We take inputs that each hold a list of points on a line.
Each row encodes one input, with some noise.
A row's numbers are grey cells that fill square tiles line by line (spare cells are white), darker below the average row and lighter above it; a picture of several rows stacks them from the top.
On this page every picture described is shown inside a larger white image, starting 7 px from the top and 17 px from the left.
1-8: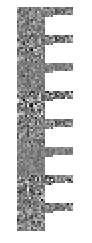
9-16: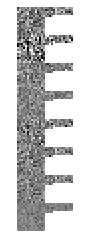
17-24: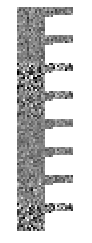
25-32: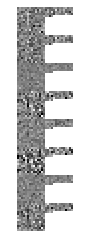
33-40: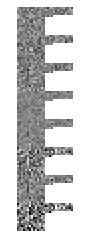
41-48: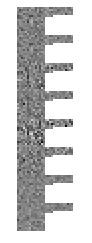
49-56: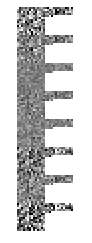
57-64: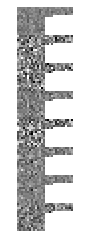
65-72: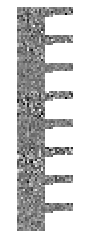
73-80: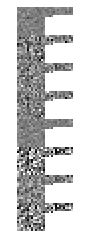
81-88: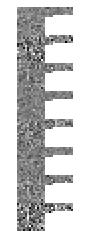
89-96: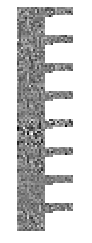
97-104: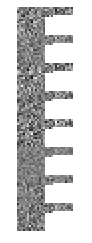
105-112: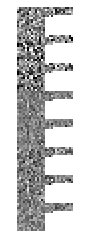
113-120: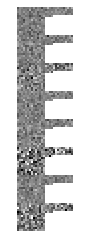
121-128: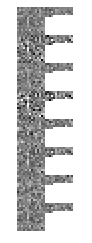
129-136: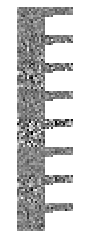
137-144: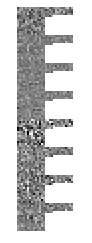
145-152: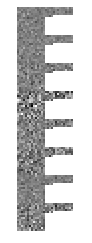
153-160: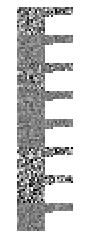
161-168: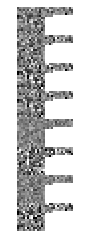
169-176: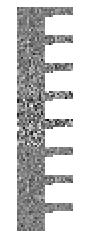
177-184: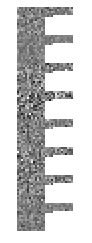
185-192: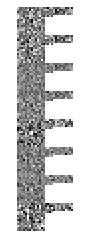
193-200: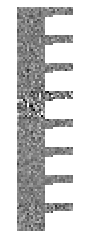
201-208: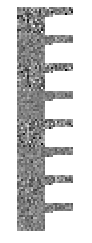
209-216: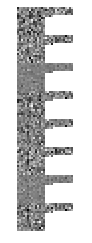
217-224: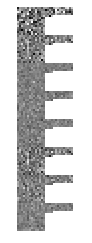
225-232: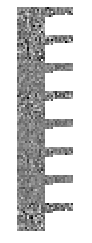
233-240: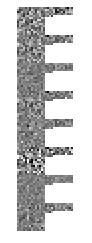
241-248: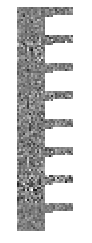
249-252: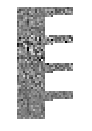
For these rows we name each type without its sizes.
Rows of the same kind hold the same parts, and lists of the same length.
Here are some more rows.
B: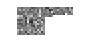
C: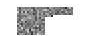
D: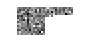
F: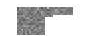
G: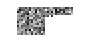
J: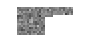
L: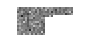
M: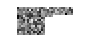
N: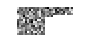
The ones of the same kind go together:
B, F
C
D, G, J, M, N
L

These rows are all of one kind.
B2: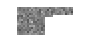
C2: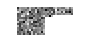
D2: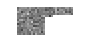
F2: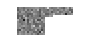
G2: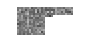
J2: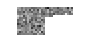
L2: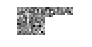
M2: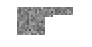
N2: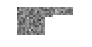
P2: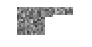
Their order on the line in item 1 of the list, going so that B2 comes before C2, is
N2, F2, G2, B2, P2, C2, D2, M2, L2, J2.
